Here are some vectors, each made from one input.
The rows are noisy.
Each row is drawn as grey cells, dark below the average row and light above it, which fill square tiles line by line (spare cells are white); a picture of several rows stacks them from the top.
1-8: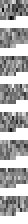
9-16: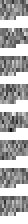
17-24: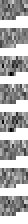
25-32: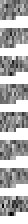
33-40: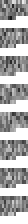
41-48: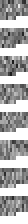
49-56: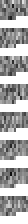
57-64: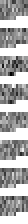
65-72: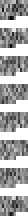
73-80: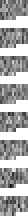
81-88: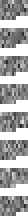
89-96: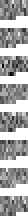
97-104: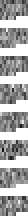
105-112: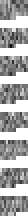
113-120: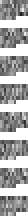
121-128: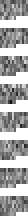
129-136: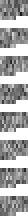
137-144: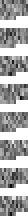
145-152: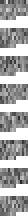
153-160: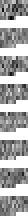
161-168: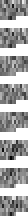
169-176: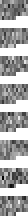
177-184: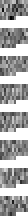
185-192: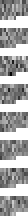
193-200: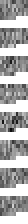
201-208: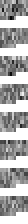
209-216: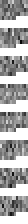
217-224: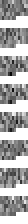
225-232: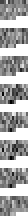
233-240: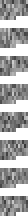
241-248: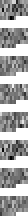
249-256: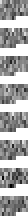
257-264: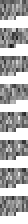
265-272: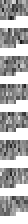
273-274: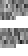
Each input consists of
either a point on a 10-point line, or a point on a 15-point line, or four true/false values.
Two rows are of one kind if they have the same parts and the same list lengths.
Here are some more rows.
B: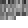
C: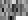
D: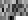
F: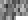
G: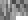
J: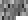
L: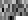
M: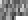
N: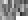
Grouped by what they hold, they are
B, G
C, D, J, L
F, M, N

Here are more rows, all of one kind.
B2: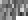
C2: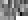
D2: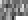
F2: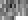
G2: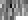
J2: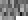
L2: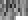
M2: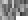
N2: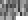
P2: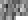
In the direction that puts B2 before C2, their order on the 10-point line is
G2, F2, L2, N2, P2, D2, B2, J2, C2, M2.
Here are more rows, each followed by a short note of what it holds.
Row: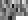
a point on a 15-point line
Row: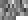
a point on a 15-point line
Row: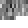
a point on a 10-point line
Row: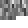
a point on a 15-point line
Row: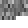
a point on a 15-point line
